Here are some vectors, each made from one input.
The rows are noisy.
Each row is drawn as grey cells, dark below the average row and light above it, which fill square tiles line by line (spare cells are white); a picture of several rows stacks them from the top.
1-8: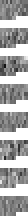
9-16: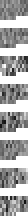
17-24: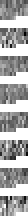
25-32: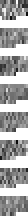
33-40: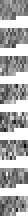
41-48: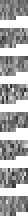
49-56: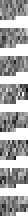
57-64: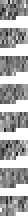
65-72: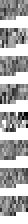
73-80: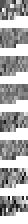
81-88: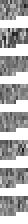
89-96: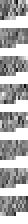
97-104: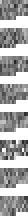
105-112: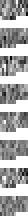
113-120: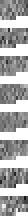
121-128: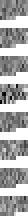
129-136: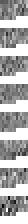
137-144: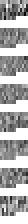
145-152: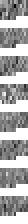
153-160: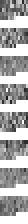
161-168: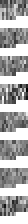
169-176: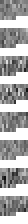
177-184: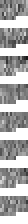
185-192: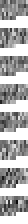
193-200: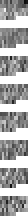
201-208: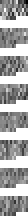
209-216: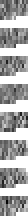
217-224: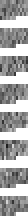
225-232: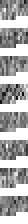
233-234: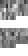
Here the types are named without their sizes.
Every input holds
a list of points on a line.
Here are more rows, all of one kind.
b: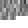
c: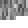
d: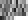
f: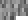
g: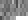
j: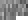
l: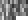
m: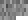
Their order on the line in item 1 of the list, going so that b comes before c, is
m, b, g, d, j, l, c, f.
